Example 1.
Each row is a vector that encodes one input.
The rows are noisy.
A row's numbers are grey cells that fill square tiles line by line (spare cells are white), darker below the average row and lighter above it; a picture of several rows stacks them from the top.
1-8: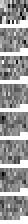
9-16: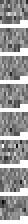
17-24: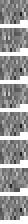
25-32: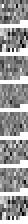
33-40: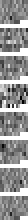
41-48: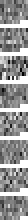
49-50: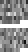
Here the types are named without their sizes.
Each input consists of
either a point on a circle, or a fixed value.
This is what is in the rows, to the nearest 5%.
About 90% of them hold a point on a circle. The rest hold a fixed value.
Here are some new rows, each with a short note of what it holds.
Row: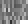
a point on a circle
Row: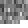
a point on a circle
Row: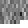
a point on a circle
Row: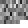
a point on a circle
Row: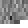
a point on a circle
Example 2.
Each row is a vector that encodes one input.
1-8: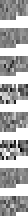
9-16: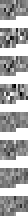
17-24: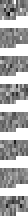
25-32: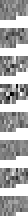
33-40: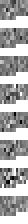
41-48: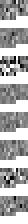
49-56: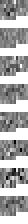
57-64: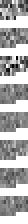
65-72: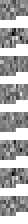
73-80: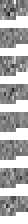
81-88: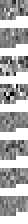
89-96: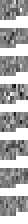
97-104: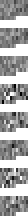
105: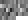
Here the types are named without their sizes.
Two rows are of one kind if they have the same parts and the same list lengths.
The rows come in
2 kinds.
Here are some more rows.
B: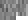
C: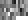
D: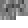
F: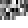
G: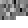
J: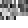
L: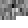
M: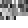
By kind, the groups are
B, C, D, F, G, L
J, M

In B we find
a point on a circle.
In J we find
a fixed value.
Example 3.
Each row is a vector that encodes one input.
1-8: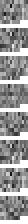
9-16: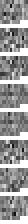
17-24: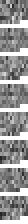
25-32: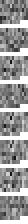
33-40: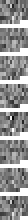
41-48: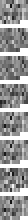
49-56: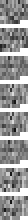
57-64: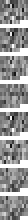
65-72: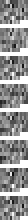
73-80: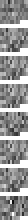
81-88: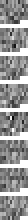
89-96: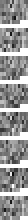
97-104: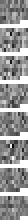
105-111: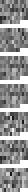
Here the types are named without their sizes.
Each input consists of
a point on a line.
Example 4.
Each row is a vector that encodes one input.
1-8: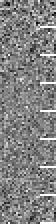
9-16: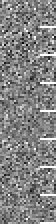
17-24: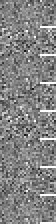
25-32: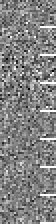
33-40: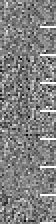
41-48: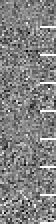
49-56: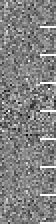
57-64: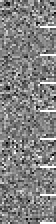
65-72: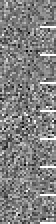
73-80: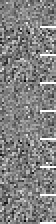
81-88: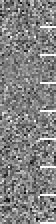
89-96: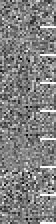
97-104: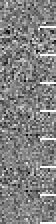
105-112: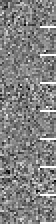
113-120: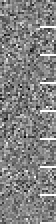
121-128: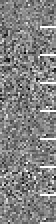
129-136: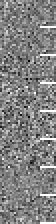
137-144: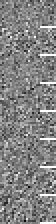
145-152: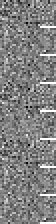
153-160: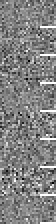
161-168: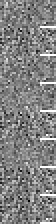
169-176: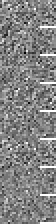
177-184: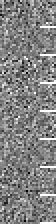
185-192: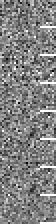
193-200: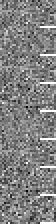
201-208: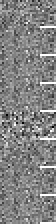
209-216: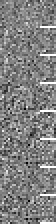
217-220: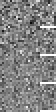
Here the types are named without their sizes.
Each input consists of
a point on a line.
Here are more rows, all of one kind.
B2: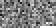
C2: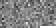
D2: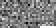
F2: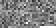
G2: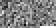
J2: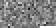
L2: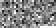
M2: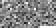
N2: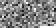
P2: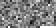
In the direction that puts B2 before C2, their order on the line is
L2, B2, D2, P2, G2, F2, C2, J2, M2, N2.
